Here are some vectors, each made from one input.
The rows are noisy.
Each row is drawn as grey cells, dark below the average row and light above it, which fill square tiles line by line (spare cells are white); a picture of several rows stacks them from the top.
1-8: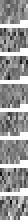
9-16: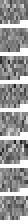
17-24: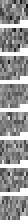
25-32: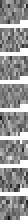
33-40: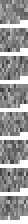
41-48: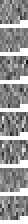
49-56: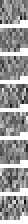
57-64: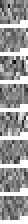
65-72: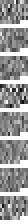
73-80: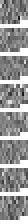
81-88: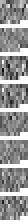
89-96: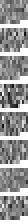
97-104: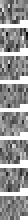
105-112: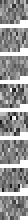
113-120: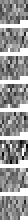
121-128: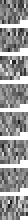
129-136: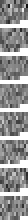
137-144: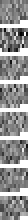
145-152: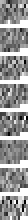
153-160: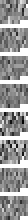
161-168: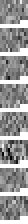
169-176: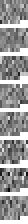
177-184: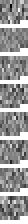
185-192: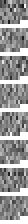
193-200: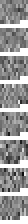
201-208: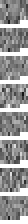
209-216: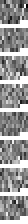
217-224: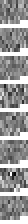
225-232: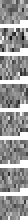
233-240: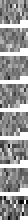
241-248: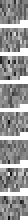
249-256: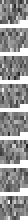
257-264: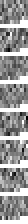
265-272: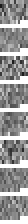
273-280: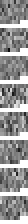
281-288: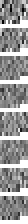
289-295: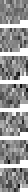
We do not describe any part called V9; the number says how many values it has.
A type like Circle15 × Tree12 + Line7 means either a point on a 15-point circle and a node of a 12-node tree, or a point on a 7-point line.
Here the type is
(Bool × Bool × Bool + V9) × Line7 + List3(Line5).
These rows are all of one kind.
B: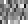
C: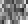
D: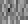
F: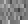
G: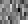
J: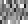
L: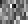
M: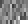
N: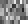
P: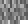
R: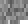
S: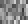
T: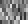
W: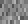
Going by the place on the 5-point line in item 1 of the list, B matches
C, D, L and S.
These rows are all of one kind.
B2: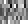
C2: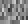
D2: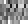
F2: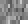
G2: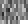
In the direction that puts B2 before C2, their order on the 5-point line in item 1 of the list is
D2, G2, B2, F2, C2.
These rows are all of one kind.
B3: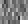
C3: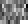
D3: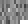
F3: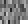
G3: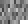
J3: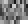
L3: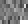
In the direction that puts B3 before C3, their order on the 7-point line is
D3, B3, G3, L3, C3, J3, F3.
